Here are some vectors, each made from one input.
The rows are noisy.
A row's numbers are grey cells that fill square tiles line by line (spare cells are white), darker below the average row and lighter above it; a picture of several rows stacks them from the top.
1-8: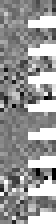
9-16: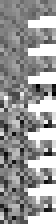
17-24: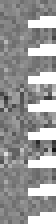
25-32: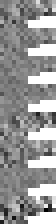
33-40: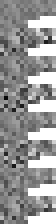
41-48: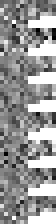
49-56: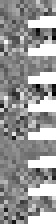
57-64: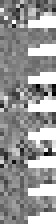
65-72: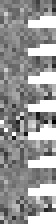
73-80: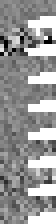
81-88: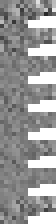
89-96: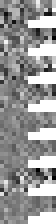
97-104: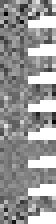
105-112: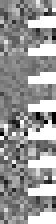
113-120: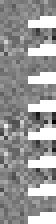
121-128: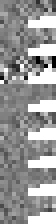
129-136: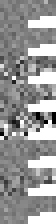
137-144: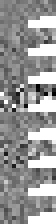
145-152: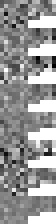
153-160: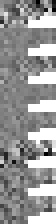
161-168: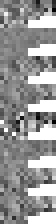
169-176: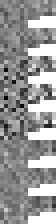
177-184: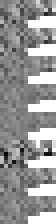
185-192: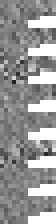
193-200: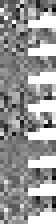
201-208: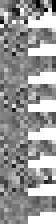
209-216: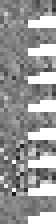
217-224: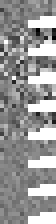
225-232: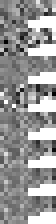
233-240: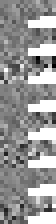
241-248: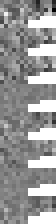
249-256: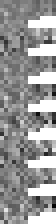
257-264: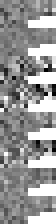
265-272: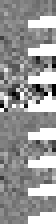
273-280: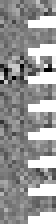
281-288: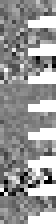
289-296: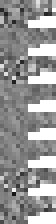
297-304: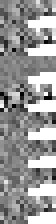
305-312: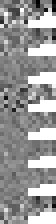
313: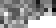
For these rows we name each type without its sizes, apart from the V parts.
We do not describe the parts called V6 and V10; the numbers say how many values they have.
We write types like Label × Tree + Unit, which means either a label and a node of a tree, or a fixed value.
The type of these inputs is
Bool × Label + (Line + V6) × V10.
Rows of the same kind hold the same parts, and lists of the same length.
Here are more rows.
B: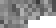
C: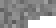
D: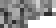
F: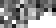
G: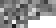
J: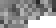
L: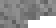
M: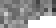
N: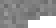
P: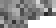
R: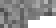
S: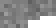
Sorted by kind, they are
B, C, D, J, R
F, G
L, M, N, P, S

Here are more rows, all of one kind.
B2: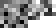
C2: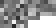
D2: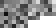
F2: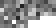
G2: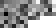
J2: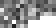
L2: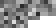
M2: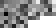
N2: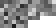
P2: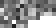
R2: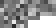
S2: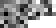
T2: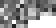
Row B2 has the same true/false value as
N2 and T2.
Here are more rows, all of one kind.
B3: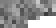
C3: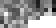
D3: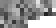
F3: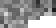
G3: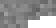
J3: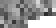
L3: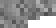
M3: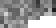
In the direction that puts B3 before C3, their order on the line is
L3, J3, D3, B3, G3, C3, M3, F3.
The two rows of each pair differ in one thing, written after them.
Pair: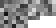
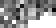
the label
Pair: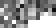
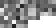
the label
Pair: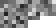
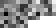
the true/false value
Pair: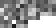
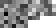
the label
